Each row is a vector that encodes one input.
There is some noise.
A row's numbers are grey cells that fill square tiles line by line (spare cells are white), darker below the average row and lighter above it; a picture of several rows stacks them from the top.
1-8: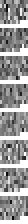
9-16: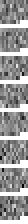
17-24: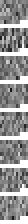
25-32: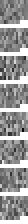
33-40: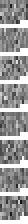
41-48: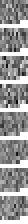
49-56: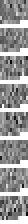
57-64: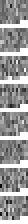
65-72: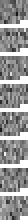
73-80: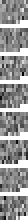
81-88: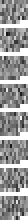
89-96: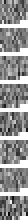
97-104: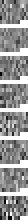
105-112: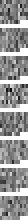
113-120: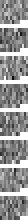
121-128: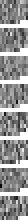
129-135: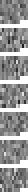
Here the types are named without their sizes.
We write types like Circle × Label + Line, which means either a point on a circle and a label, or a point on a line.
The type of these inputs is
List(Circle).
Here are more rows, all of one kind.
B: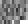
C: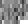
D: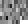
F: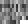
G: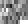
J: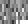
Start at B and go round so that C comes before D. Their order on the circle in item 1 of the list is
B, G, C, F, J, D.
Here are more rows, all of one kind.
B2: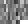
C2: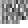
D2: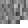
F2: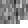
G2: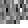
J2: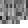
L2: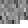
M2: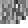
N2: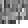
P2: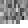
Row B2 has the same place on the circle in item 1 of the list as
C2, D2 and M2.
